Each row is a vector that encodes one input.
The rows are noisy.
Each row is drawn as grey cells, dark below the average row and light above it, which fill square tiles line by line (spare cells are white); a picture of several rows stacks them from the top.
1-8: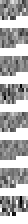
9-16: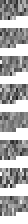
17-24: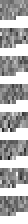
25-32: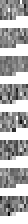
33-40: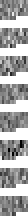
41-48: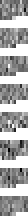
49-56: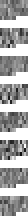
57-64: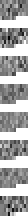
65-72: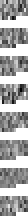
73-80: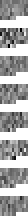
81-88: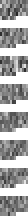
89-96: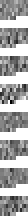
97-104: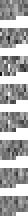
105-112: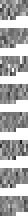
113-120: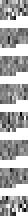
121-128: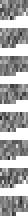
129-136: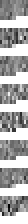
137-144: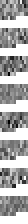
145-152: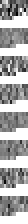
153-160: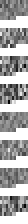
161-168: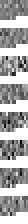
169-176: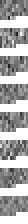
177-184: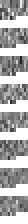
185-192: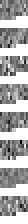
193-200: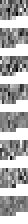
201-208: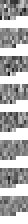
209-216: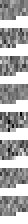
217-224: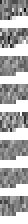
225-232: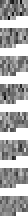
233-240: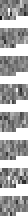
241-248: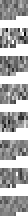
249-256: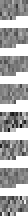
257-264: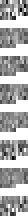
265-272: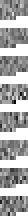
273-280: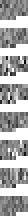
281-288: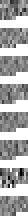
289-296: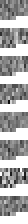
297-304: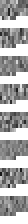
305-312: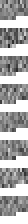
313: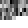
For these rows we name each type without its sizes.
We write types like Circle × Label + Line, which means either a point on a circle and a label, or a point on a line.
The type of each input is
Circle.
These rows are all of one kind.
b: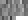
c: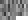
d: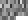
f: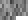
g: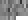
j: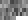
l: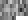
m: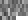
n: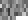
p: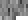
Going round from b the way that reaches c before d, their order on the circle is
b, p, g, n, c, m, f, j, d, l.
